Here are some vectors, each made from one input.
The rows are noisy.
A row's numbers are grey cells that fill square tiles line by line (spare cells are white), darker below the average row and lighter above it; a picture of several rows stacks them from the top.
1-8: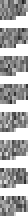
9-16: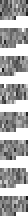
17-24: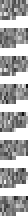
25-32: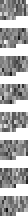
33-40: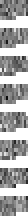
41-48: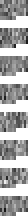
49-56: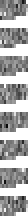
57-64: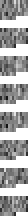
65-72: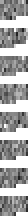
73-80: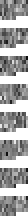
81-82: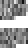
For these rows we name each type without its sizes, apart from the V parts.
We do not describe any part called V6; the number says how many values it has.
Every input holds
a label, together with either a point on a line, or a value of V6.
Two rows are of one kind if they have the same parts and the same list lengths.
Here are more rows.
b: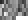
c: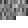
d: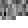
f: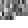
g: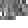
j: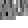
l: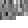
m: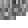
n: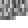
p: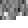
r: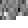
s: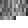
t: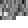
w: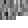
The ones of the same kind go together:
b, f, g, m, n, p, r, t
c, d, j, l, s, w

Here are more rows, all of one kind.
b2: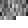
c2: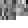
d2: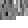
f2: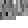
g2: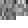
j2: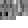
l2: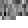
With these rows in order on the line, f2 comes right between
d2 and j2.
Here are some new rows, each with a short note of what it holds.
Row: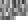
a label and a value of V6
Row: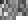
a label and a value of V6
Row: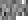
a label and a point on a line
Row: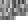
a label and a value of V6
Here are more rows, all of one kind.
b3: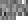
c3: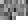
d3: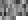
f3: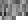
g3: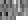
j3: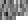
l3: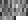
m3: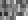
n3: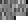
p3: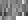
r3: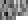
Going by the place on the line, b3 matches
n3 and r3.
